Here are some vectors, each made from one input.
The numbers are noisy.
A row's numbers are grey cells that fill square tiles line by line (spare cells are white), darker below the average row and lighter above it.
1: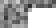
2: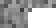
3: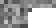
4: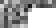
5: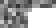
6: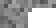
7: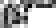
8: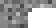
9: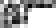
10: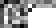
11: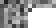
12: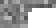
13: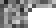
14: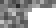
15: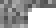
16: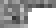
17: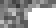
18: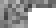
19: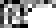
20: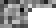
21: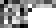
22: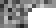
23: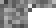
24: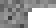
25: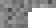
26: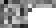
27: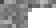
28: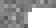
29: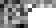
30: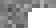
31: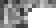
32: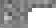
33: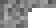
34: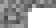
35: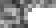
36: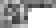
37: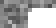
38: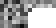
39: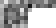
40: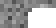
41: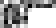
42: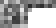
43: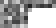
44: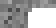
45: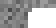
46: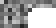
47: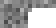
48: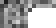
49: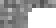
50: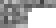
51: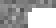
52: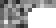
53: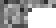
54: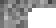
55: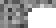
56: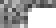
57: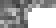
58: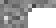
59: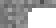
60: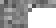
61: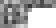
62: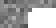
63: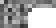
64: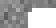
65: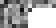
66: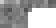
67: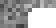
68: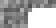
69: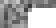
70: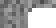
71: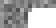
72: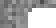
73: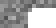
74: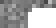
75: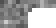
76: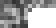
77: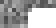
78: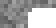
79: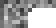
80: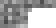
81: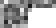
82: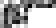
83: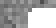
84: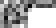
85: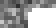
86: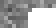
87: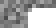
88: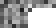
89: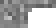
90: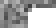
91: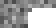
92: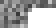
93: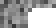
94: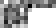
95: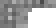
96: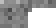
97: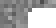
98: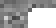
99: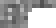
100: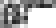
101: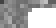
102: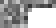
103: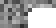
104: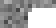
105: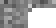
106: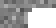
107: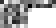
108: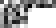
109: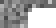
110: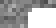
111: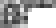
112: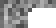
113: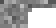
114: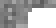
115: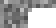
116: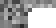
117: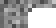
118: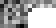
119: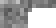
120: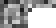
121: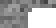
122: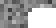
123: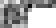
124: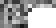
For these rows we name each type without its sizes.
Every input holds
either a point on a circle, or a fixed value.
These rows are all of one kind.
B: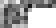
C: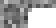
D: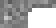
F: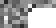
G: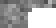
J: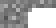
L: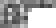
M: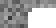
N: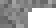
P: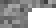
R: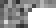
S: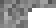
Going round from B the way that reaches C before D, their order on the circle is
B, M, C, R, S, D, F, L, N, P, G, J.
